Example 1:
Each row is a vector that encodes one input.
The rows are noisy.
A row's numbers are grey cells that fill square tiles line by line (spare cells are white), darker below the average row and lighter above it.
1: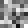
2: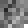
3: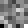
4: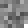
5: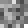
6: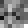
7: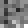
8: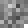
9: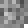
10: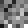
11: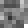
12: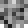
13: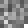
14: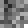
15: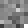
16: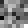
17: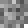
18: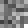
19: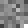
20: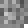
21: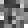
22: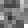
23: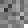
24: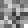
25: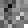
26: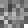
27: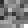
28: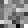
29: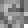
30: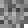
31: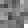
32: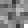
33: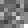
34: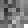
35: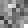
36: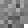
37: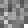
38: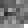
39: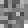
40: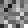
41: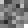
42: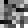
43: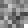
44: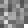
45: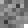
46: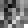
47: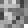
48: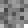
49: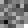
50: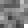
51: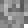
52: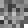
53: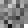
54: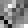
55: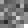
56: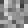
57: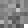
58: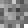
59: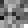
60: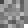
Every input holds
either a point on a 6-point line, or a point on a 7-point line.
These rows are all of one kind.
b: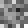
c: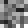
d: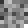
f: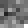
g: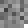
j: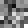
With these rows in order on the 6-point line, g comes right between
c and d.
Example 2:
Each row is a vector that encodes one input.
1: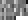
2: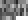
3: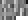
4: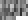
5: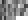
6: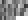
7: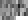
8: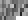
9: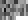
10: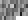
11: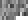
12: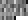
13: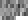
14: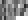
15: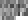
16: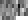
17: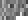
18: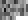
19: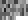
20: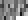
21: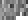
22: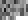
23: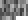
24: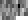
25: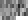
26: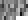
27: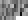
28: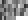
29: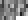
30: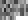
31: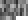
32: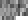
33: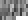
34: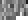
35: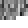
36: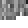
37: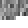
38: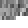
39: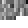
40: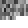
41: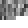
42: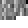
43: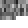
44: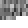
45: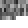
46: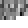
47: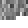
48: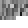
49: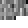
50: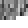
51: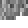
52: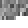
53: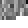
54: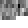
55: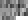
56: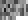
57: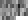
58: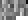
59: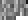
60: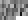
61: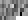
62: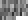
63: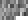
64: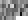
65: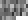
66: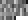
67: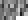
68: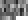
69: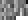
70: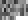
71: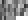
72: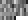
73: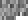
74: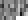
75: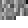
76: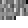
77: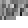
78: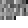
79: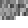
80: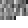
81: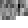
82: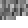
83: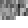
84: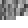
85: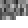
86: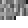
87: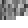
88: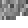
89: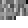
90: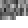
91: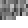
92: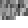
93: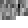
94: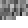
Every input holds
either a point on a 6-point line, or a point on a 9-point line.
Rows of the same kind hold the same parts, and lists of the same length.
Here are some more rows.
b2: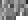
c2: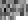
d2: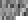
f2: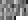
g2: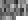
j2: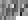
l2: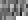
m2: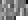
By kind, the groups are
b2, d2, f2, m2
c2, g2, j2, l2

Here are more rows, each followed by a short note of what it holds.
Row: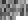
a point on a 6-point line
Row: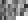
a point on a 6-point line
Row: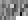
a point on a 6-point line
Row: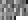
a point on a 9-point line
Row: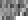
a point on a 9-point line
